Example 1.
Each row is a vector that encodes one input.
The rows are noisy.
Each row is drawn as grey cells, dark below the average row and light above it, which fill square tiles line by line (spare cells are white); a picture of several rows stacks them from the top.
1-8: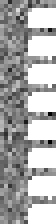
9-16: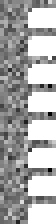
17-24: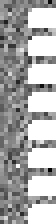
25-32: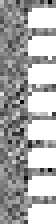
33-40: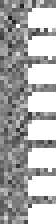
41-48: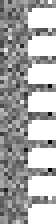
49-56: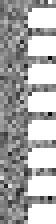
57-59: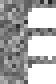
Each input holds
a point on an 8-point line and a true/false value.
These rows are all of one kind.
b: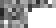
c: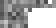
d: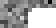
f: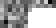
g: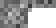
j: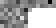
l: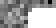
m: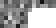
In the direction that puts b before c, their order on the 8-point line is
b, c, m, g, f, d, l, j.
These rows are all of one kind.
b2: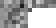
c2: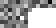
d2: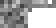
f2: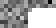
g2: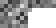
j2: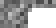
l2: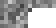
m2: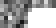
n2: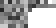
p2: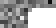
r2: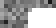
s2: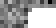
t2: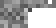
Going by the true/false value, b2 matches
d2, l2, n2 and t2.
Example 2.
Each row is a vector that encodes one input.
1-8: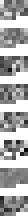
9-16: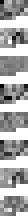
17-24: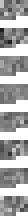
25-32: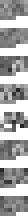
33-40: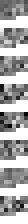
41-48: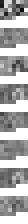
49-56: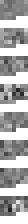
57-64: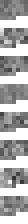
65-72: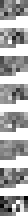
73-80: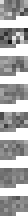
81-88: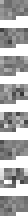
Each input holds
a point on a 6-point line and three true/false values.
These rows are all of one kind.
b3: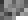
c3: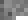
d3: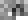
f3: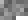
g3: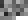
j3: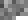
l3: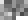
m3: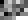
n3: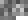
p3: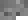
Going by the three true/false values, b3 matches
c3 and j3.
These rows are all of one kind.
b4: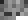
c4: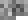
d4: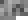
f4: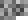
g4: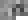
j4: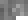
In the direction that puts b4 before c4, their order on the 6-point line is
d4, b4, g4, j4, f4, c4.
